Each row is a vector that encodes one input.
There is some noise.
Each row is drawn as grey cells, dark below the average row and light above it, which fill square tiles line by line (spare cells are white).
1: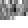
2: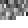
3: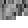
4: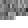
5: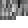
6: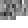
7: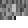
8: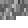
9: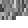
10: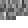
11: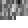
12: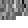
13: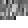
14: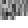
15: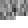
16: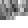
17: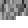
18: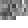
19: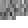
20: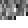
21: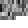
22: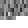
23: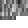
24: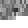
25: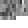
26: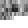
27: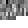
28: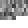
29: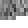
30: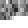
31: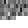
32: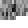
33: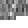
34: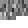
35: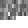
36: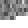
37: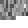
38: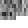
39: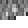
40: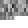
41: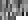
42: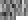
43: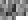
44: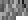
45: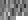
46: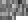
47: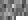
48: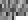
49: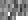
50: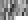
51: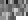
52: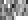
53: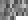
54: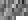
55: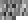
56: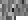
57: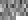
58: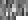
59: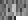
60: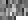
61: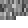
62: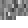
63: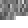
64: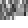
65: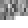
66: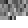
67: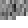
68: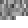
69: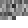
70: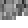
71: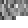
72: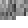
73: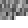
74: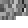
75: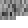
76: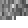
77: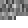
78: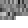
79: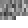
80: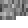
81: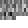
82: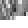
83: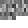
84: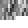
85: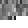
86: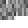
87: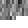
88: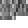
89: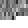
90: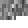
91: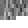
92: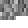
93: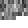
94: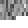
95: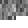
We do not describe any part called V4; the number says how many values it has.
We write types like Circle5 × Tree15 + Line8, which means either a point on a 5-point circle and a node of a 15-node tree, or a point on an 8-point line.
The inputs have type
(Line5 + V4) × Line7.
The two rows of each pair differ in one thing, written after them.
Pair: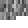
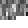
the place on the 7-point line
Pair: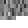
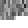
the place on the 7-point line
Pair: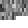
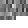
the place on the 7-point line
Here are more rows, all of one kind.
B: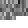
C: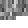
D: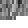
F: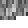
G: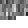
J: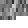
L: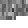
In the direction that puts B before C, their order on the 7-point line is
G, F, D, J, L, B, C.
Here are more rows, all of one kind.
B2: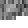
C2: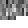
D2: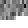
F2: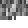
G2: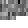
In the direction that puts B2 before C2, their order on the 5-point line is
D2, B2, F2, C2, G2.
